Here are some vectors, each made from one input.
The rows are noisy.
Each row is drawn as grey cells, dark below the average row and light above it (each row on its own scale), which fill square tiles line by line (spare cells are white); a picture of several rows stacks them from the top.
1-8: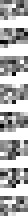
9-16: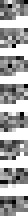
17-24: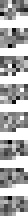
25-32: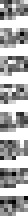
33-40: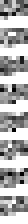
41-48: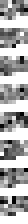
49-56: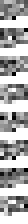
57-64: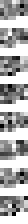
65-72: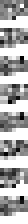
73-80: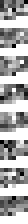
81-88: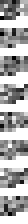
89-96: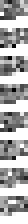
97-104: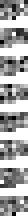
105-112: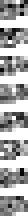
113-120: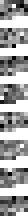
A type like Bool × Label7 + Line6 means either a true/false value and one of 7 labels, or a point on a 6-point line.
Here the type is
Label11 × (Tree7 + Unit).
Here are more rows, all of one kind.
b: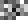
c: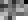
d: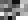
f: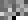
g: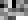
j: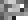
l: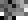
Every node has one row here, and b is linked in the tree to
d and l.
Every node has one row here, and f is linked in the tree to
j and l.
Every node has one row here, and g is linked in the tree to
c and l.
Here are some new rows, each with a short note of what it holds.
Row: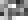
one of 11 labels
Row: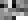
one of 11 labels and a node of a 7-node tree
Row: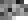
one of 11 labels
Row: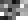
one of 11 labels and a node of a 7-node tree
